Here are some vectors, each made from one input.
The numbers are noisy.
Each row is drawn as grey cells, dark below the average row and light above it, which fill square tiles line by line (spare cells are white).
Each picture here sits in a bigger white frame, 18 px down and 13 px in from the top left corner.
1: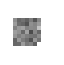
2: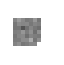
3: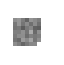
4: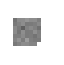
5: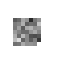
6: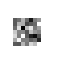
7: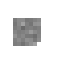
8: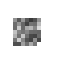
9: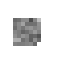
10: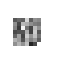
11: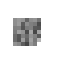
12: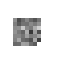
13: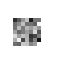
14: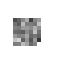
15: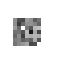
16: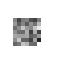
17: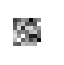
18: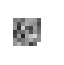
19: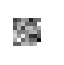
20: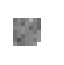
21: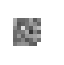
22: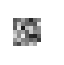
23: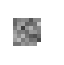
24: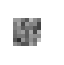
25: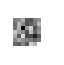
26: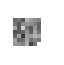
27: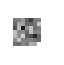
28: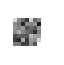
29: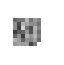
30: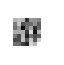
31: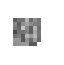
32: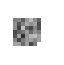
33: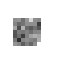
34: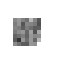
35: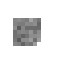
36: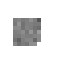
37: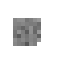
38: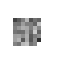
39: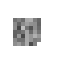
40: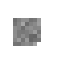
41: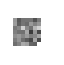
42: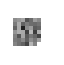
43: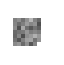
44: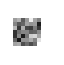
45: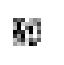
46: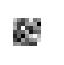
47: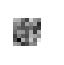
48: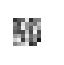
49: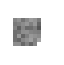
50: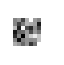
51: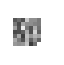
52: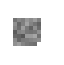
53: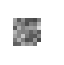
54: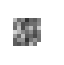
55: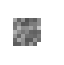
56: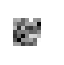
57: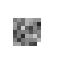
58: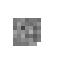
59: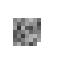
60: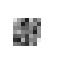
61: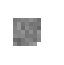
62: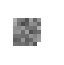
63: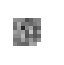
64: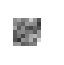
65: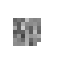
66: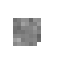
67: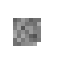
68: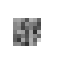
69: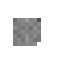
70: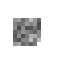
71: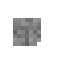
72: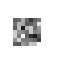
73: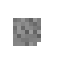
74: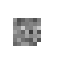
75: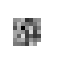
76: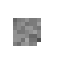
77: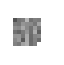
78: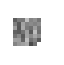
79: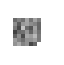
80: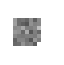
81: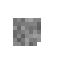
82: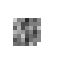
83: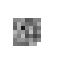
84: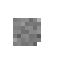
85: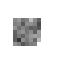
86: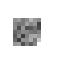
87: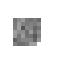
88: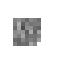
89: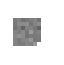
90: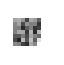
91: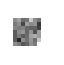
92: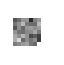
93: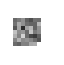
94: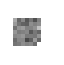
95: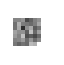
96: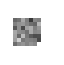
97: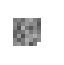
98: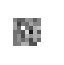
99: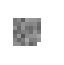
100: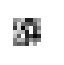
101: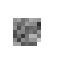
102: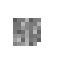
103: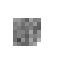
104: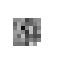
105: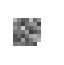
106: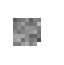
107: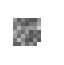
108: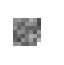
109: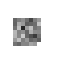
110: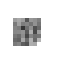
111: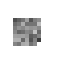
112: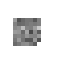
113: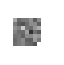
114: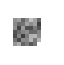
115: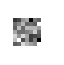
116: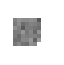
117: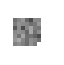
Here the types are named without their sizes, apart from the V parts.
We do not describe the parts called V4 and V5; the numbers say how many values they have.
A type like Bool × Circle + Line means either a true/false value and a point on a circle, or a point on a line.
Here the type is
(Bool × Bool × Bool + V5) × Line + V4.
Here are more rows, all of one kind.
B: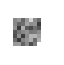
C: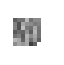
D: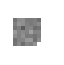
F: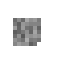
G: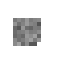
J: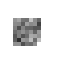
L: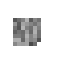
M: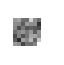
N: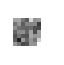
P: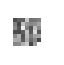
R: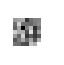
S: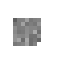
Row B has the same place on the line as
J, M, N and P.
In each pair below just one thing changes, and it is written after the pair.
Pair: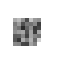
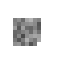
the place on the line
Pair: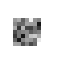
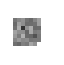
one of the three true/false values
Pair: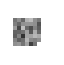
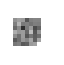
one of the three true/false values
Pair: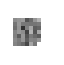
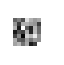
the place on the line
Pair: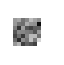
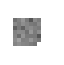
the place on the line
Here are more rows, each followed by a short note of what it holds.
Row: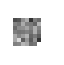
a point on a line and a value of V5
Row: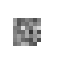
a value of V4
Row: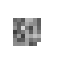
a point on a line and a value of V5
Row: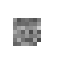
a value of V4
